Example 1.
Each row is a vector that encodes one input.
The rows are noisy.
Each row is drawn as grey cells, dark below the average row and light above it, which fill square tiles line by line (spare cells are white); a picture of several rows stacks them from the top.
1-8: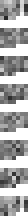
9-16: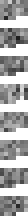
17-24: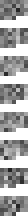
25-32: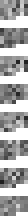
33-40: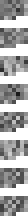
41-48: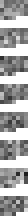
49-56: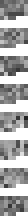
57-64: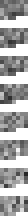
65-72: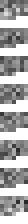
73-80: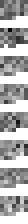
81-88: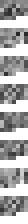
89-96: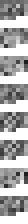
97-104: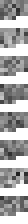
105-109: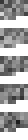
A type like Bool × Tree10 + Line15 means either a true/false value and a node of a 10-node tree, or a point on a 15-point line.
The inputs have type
Line10.
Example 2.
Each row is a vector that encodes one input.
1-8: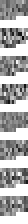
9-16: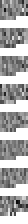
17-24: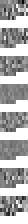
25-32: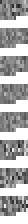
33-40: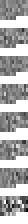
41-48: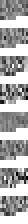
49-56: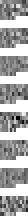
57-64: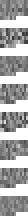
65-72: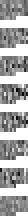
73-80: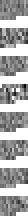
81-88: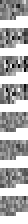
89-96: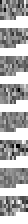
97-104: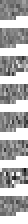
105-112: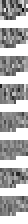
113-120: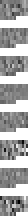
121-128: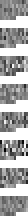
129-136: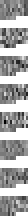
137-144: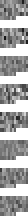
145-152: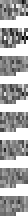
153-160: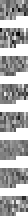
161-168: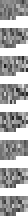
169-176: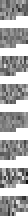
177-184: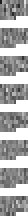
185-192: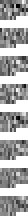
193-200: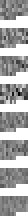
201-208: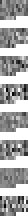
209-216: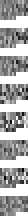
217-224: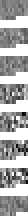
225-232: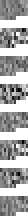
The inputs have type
Line8.
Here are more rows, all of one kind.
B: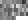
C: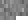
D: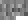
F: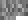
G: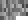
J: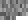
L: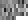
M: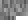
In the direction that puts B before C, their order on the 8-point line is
B, D, L, G, M, F, J, C.
